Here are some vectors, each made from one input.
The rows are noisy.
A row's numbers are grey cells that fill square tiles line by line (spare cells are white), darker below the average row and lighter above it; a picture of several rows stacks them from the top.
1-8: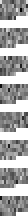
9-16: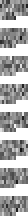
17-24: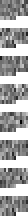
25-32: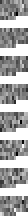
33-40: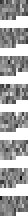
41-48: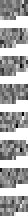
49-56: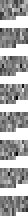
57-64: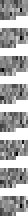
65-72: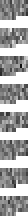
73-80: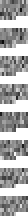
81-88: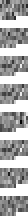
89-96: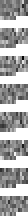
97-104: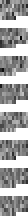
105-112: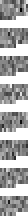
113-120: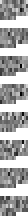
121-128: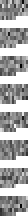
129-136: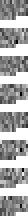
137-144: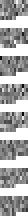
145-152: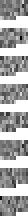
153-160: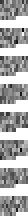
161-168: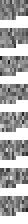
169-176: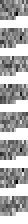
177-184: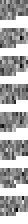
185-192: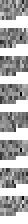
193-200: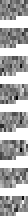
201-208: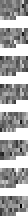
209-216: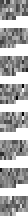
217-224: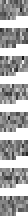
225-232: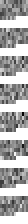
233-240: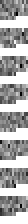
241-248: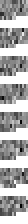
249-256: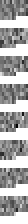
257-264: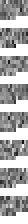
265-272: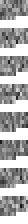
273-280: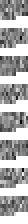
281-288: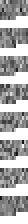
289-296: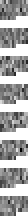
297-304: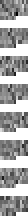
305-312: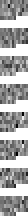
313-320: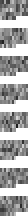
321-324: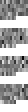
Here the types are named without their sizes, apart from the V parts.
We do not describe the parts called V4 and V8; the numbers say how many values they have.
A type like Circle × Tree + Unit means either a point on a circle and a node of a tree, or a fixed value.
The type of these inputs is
(Bool × V8 + Line) × V4.
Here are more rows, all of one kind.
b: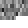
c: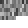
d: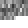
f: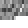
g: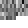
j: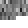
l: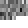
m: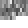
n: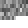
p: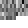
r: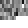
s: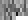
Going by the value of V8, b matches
g, j and p.
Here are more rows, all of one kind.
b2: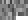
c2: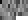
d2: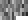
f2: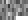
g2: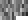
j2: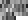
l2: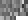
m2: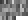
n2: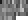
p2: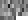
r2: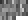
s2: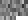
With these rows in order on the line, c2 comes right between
b2 and p2.
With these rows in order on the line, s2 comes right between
b2 and n2.
